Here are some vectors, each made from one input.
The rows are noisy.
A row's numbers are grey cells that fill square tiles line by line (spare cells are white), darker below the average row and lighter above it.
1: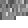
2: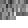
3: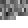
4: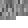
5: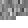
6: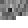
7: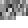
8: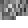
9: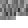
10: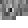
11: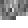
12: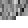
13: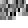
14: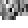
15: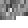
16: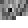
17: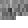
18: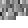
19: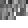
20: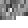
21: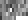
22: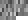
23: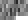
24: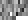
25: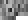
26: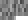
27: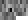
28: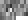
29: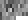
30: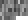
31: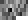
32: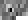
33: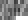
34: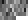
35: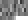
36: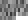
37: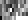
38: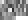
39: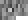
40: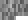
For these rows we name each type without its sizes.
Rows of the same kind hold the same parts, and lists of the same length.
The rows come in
2 kinds.
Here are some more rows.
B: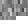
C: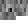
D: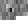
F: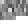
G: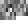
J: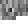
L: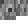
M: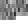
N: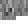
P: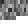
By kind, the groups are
B, F, G
C, D, J, L, M, N, P

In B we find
a point on a line.
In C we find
a label.
